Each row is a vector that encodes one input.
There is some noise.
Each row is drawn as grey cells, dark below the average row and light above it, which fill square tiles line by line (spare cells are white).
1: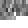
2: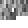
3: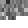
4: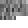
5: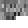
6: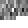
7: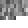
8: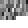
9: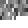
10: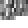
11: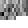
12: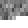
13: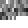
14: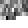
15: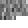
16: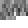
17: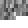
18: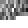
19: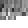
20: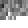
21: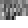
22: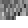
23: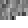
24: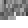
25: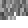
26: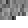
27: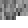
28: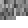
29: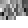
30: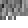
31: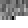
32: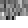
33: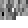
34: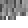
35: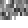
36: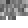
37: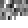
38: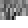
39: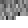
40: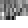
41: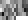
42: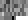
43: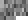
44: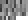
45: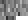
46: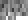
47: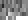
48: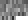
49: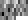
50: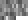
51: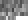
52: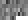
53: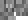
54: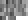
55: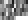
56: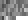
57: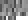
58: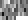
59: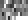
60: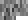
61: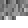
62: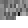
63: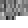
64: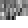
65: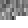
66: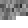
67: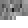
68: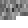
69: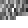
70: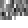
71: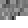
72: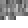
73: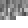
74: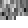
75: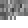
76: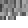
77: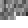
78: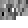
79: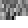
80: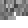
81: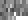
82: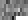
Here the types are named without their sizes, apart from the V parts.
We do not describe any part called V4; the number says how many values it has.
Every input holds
a point on a line, together with either four true/false values, or a value of V4.
